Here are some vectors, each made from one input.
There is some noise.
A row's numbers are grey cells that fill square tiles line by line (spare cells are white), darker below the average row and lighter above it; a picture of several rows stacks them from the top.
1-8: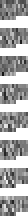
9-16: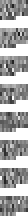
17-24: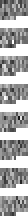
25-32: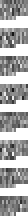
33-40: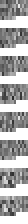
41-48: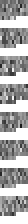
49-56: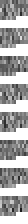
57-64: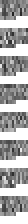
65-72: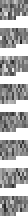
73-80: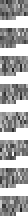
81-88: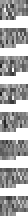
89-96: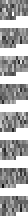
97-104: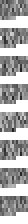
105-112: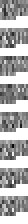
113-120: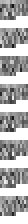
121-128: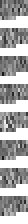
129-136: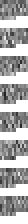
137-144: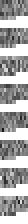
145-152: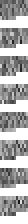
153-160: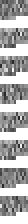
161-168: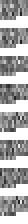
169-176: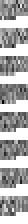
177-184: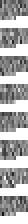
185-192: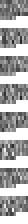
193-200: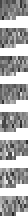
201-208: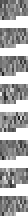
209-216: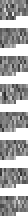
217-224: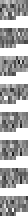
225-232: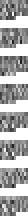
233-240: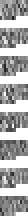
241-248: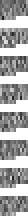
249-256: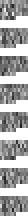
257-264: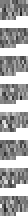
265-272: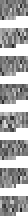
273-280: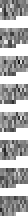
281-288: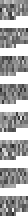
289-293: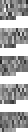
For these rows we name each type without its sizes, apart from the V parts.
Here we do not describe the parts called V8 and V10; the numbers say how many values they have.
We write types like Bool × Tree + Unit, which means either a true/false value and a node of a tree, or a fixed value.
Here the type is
(Bool × Label × V8 + Unit) × (Line + V10).
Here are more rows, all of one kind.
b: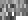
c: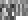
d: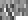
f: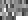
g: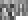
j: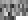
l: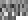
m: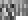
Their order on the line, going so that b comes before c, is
f, d, b, m, c, g, l, j.
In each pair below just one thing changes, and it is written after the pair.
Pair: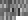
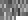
the value of V8
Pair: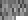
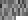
the label
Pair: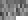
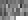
the value of V10
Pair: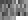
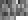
the value of V8
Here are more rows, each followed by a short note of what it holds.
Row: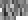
a value of V10
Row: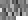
a value of V10
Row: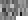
a value of V10
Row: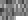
a label, a true/false value, a value of V8 and a value of V10
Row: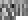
a label, a point on a line, a true/false value and a value of V8
